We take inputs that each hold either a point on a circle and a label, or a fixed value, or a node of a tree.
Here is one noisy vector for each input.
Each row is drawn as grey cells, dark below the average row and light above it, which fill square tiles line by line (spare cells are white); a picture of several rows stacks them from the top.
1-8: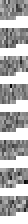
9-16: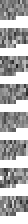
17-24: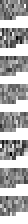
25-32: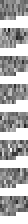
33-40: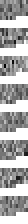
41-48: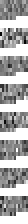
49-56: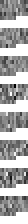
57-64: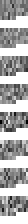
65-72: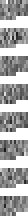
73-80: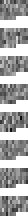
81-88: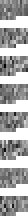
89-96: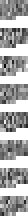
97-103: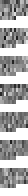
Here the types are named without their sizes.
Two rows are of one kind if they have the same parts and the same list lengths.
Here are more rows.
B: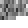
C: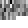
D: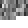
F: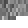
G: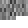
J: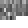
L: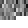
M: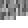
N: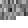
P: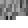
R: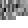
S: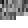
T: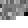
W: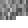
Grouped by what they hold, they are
B, J, N, P, T, W
C, D, F, G, L, R
M, S

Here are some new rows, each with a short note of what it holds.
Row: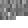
a node of a tree
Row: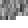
a node of a tree
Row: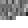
a node of a tree
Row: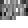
a fixed value
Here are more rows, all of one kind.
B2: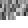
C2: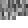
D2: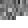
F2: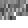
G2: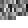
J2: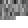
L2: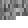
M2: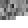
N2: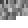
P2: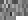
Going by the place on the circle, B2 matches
G2 and M2.
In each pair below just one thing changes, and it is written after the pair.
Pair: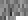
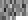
the place on the circle
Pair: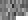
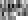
the place on the circle
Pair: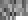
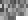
the label
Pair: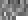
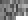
the place on the circle
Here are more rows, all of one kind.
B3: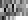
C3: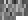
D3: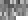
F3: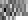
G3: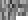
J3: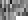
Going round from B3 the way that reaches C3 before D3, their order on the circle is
B3, C3, F3, G3, J3, D3.
